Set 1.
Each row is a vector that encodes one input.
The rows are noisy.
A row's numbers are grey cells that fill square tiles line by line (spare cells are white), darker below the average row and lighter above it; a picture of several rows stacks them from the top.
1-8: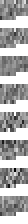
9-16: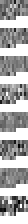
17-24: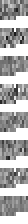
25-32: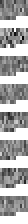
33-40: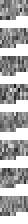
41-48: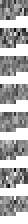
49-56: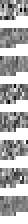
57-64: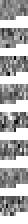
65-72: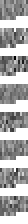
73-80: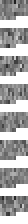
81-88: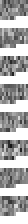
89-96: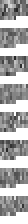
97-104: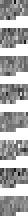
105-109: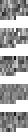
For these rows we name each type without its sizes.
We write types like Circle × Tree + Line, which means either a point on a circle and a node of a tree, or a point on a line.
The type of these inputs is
Bool × Label + Line.
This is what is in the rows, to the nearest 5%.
About 55% of them hold a label and a true/false value. The rest hold a point on a line.
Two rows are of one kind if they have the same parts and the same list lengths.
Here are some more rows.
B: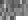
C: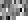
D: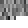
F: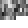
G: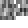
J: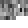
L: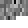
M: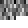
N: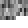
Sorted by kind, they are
B, D, J, M
C, F, G, L, N

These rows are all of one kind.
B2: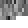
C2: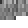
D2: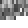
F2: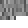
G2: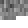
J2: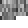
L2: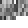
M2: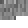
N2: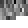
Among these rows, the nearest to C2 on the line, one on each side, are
G2 and N2.
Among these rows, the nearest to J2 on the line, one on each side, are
L2 and N2.
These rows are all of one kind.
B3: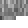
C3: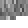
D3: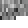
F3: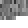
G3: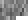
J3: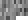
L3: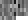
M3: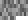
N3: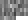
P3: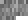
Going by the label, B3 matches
C3, M3 and N3.
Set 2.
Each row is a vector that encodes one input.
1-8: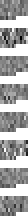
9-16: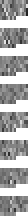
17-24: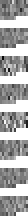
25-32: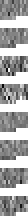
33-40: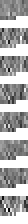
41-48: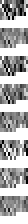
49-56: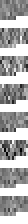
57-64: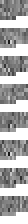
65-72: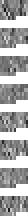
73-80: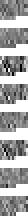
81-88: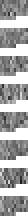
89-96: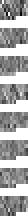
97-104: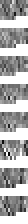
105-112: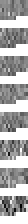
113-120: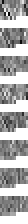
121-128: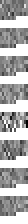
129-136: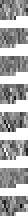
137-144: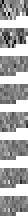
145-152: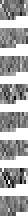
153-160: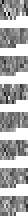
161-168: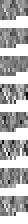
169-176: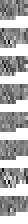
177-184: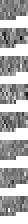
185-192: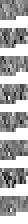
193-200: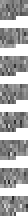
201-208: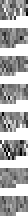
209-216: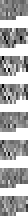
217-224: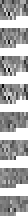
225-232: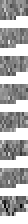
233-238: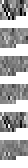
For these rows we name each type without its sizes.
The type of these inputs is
Label × Label + Line.
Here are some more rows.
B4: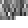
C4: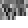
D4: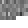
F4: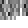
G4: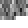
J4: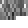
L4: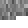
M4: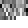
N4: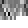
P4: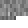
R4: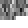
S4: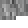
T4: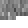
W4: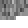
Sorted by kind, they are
B4, D4, J4, L4, M4, P4, S4, T4
C4, F4, G4, N4, R4, W4

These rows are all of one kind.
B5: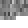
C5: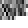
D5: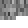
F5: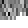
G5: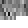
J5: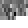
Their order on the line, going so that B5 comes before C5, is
F5, D5, B5, G5, J5, C5.
